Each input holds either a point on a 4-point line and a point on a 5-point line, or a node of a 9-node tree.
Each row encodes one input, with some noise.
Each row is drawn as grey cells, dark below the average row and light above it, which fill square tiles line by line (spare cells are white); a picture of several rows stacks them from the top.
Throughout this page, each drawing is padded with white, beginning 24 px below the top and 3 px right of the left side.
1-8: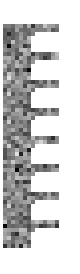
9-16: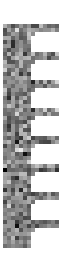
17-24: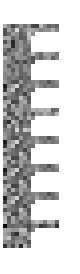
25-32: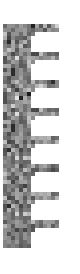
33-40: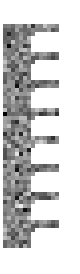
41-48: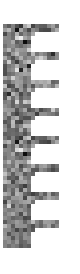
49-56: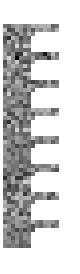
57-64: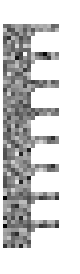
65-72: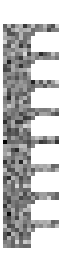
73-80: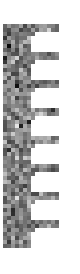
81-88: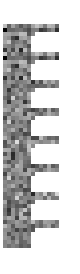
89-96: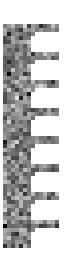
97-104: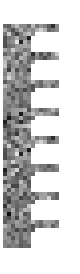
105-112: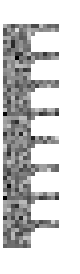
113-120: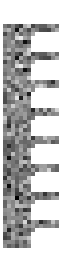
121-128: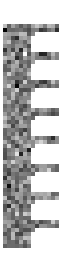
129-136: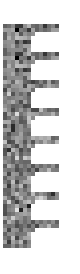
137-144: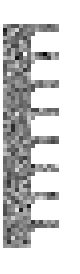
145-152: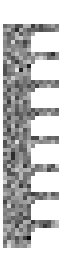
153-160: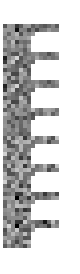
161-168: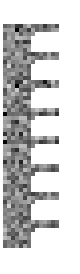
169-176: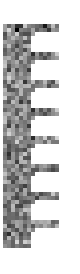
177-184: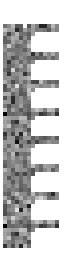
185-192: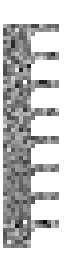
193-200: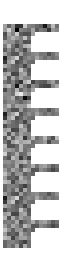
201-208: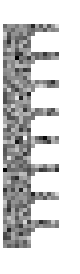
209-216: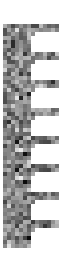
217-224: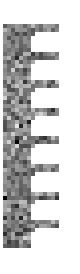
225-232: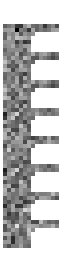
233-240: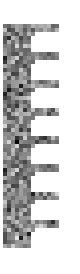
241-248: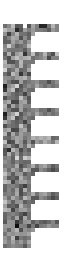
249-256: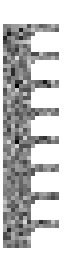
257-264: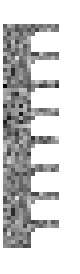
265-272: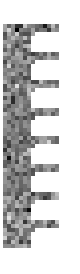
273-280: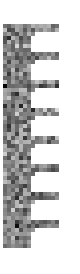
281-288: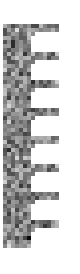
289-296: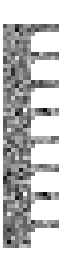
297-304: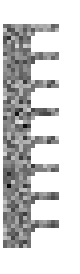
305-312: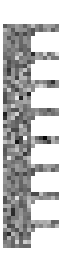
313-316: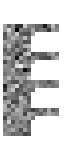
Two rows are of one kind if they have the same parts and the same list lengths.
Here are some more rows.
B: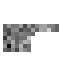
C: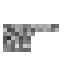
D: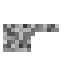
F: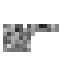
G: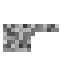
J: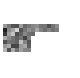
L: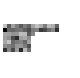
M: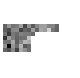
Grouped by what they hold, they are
B, F, M
C, D, G, J, L

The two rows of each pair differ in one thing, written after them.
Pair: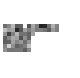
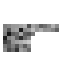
the place on the 4-point line
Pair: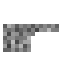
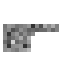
the place on the 5-point line
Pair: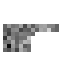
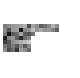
the place on the 5-point line
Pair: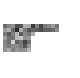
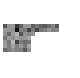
the place on the 5-point line
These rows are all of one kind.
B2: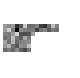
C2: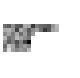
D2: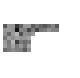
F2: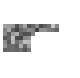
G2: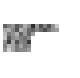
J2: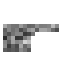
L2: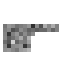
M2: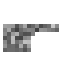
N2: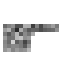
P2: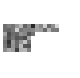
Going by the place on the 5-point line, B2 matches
F2, J2 and M2.
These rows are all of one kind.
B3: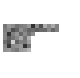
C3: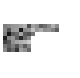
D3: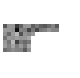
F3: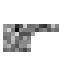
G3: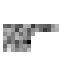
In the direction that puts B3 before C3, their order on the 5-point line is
G3, B3, D3, F3, C3.
